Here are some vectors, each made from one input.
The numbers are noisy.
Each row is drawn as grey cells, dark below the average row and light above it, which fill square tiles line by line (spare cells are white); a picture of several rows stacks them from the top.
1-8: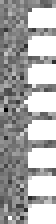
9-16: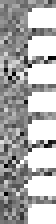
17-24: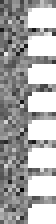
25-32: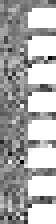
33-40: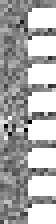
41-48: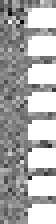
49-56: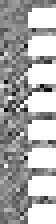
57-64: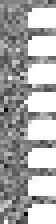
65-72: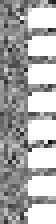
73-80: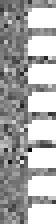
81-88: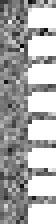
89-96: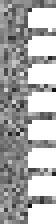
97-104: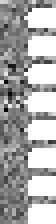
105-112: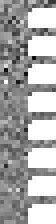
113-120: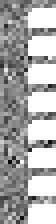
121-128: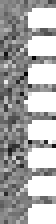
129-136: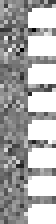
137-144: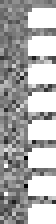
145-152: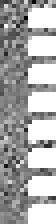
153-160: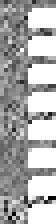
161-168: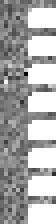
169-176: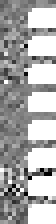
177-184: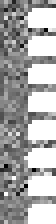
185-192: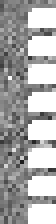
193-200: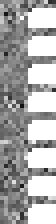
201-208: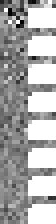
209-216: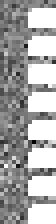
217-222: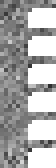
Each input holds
a point on a 6-point line, together with either a point on a 6-point line and four true/false values, or a node of an 11-node tree.
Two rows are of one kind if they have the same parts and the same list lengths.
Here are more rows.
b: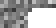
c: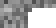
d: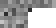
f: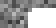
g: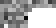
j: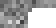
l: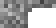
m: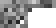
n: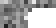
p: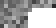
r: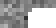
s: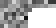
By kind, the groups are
b, d, j, n, p
c, f, g, l, m, r, s

